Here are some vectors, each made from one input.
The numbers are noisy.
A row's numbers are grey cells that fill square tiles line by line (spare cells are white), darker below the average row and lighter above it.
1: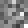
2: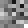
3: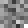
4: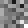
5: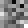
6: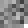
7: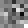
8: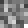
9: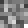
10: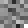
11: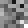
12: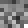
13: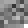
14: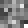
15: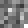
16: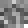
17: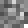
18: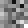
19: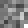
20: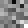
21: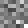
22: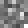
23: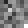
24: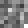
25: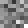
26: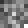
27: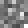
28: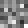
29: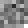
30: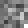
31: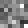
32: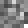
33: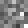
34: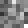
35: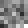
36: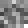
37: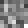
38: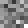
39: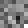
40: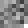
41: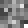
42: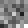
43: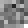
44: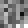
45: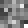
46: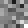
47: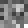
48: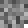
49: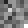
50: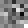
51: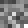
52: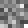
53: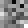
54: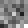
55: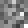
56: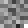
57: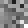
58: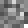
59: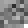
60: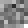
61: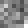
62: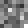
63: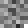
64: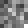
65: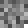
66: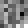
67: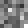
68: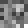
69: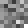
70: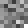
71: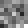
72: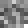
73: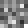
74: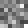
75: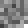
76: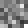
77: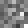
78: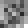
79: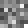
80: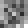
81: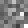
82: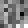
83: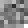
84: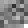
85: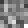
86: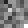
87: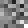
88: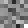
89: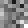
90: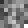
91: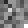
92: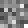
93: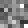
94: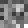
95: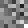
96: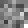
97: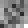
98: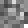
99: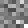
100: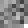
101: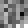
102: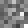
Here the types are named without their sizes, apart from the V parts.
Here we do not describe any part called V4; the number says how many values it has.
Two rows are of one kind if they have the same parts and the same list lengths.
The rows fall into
3 kinds.
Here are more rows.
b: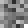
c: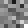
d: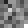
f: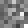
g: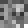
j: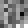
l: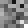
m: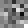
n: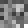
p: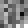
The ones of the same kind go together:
b, f
c, l
d, g, j, m, n, p

